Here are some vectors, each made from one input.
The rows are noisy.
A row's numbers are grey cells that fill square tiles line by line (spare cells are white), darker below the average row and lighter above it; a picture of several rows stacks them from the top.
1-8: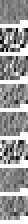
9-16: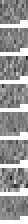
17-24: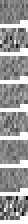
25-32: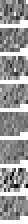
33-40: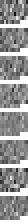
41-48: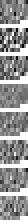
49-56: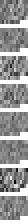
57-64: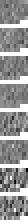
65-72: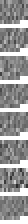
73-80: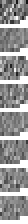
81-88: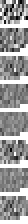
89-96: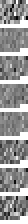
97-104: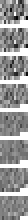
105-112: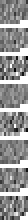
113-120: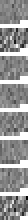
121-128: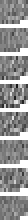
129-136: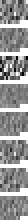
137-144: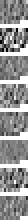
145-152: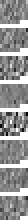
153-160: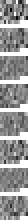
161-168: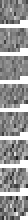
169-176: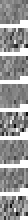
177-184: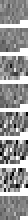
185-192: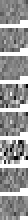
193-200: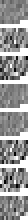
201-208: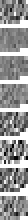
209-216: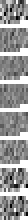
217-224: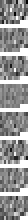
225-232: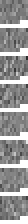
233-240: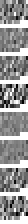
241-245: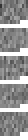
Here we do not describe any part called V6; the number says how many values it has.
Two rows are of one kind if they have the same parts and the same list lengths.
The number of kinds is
4.
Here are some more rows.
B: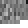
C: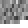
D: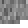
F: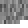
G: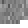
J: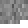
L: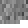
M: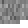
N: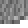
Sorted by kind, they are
B, C, J, L
D, N
F
G, M

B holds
a true/false value and a value of V6.
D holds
a point on a 9-point circle, a point on an 11-point line and a true/false value.
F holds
a point on a 9-point circle, a true/false value and a value of V6.
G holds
a point on an 11-point line and a true/false value.
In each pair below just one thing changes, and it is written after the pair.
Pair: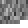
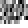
the value of V6
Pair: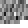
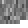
the true/false value
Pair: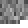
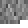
the place on the 9-point circle
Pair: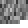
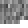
the place on the 9-point circle
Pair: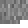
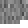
the true/false value
